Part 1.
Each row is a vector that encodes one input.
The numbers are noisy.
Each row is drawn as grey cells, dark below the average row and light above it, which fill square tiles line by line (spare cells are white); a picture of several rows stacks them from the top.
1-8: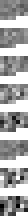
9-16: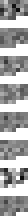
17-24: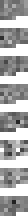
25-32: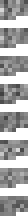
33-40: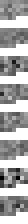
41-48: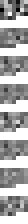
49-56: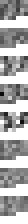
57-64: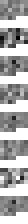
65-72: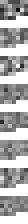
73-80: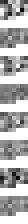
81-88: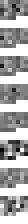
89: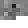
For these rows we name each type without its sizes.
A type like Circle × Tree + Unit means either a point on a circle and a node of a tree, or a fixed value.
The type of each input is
Label.
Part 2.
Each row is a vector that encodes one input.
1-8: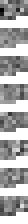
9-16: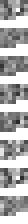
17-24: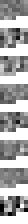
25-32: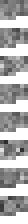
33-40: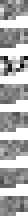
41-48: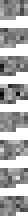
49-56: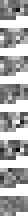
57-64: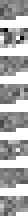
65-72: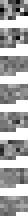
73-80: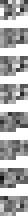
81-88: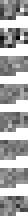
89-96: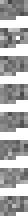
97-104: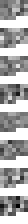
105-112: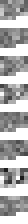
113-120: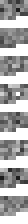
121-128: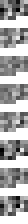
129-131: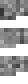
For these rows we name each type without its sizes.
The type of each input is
Circle.
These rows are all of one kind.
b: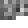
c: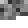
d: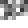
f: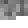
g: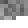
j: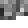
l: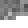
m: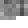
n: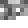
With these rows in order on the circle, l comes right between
d and g.
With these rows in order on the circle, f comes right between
g and m.
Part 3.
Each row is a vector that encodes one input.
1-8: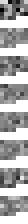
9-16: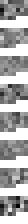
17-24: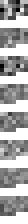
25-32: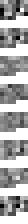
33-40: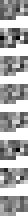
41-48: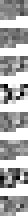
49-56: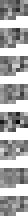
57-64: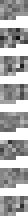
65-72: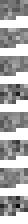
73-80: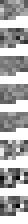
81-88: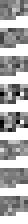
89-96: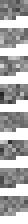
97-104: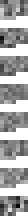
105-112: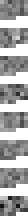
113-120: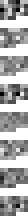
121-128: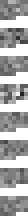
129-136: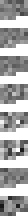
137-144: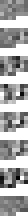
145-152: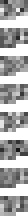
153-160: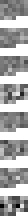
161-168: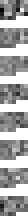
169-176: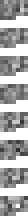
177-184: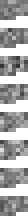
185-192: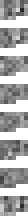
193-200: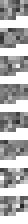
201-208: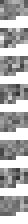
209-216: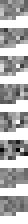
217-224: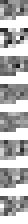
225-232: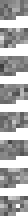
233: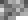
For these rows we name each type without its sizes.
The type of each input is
Circle.
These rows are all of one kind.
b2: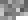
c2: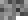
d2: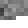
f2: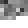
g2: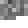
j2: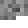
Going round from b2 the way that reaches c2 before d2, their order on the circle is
b2, f2, c2, g2, d2, j2.
